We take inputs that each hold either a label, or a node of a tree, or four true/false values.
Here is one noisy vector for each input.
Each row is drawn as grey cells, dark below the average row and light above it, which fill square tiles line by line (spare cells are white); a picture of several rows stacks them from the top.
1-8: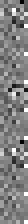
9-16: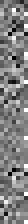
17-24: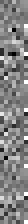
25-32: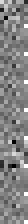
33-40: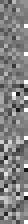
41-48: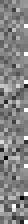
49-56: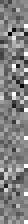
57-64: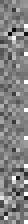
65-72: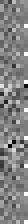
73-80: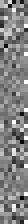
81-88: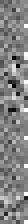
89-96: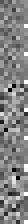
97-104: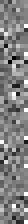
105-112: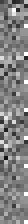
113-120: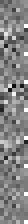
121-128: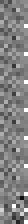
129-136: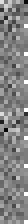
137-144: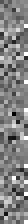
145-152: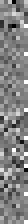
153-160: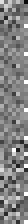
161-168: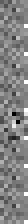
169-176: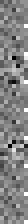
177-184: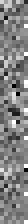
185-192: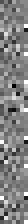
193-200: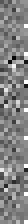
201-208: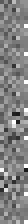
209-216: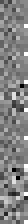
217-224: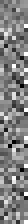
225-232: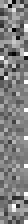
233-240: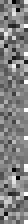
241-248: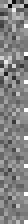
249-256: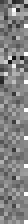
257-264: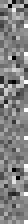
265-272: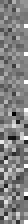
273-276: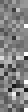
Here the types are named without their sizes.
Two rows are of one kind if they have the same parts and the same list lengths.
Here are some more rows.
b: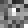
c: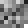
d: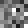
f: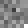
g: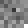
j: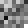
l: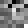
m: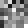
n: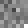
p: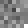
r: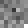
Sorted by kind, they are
b, d, l, m
c, j
f, g, n, p, r

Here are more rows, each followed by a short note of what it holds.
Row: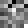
a node of a tree
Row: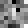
a node of a tree
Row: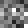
a node of a tree
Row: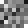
a label
